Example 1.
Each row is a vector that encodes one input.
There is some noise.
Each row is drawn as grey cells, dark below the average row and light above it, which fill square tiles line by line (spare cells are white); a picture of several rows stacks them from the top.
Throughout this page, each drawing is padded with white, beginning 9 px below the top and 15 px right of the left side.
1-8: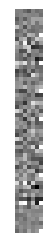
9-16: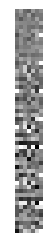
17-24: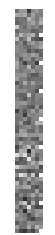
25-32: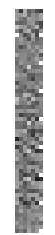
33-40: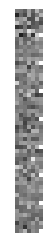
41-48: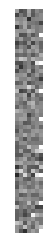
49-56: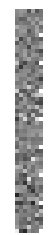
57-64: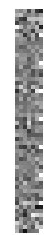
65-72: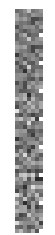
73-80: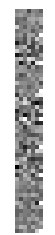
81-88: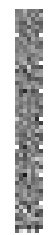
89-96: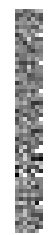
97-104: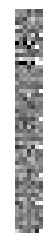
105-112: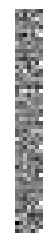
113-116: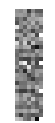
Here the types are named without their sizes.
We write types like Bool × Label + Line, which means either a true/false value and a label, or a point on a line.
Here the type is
Circle + Line.
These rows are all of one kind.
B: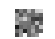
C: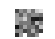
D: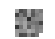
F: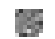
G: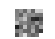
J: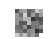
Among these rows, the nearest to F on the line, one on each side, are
D and J.
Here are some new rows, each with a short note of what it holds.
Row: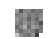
a point on a line
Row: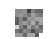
a point on a circle
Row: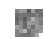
a point on a circle
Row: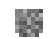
a point on a line
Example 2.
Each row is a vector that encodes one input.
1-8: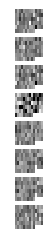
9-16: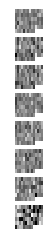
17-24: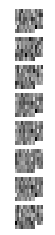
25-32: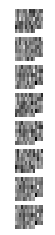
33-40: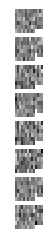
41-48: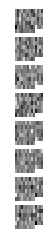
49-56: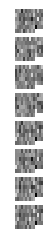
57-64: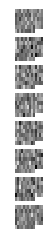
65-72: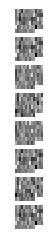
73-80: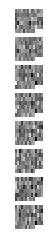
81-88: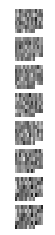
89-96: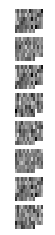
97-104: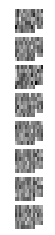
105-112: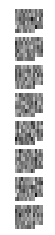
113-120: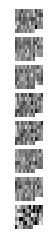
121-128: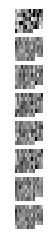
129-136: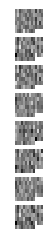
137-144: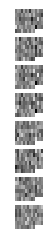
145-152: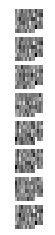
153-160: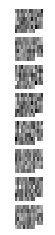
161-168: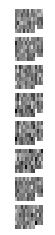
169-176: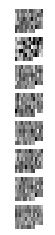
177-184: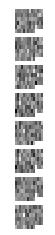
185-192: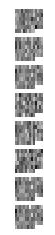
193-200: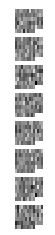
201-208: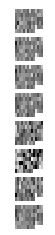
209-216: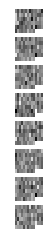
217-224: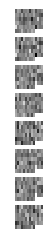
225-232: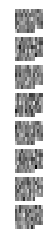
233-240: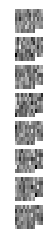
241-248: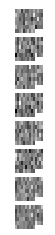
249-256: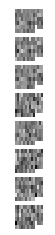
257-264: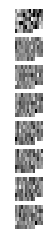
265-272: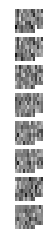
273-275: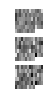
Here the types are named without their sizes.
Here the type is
List(Line).
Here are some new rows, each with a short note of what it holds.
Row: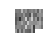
a list of two items
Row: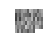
a list of two items
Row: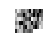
the empty list
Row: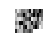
the empty list
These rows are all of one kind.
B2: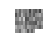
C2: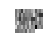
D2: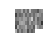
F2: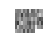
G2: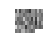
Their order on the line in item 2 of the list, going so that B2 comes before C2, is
F2, G2, B2, C2, D2.
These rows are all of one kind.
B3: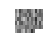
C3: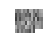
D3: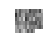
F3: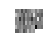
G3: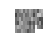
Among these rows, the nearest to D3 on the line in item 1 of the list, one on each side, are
B3 and G3.
